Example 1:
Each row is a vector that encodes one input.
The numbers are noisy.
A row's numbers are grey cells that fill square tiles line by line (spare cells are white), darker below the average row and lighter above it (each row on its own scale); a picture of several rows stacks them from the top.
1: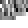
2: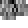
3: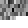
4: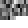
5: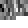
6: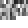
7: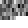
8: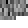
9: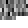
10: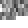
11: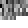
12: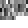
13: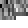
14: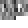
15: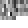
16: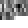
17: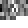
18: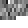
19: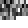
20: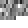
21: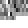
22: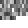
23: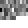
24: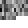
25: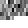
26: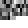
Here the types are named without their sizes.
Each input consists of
three true/false values.
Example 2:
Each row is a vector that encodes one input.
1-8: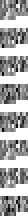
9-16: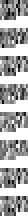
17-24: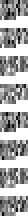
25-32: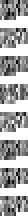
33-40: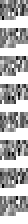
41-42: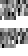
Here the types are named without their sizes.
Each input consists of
a point on a line.
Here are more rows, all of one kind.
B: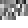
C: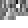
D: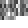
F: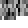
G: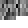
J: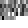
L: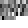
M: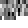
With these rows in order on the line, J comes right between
D and L.
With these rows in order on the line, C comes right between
B and D.
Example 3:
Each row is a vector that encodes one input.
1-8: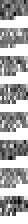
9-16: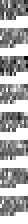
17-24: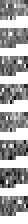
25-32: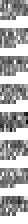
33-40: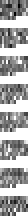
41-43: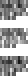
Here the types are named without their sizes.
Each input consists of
a point on a line.
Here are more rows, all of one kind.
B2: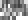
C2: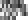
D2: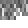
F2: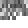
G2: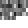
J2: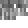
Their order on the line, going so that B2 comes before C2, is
D2, F2, B2, C2, J2, G2.
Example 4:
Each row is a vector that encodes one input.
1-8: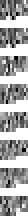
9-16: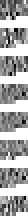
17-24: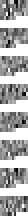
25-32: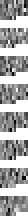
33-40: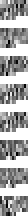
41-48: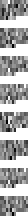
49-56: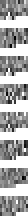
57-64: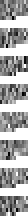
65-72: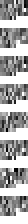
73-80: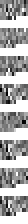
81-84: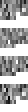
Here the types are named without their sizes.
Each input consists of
a point on a line.
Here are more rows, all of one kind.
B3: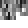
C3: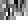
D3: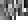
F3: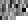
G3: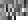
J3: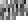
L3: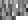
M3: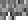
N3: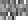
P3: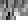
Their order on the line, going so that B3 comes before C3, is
D3, G3, B3, P3, C3, J3, F3, N3, M3, L3.
